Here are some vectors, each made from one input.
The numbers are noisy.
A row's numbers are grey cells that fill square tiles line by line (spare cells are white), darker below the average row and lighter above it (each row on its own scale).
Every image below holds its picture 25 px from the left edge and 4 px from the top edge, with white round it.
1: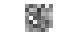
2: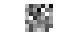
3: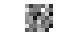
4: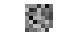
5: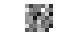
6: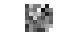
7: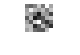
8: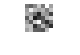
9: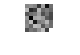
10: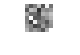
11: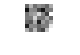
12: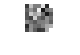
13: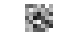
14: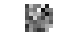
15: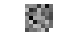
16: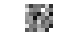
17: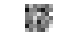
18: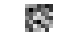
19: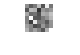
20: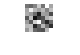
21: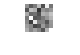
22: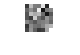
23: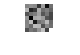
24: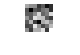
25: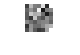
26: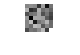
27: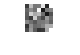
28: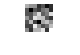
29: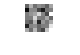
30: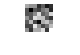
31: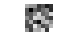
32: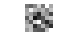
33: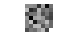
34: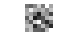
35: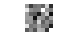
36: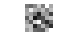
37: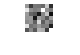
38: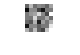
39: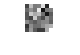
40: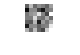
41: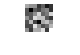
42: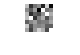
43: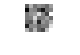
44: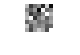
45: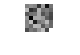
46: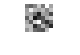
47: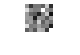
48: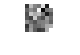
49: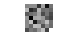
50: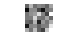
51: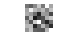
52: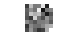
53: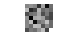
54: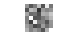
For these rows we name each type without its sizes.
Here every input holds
three true/false values.
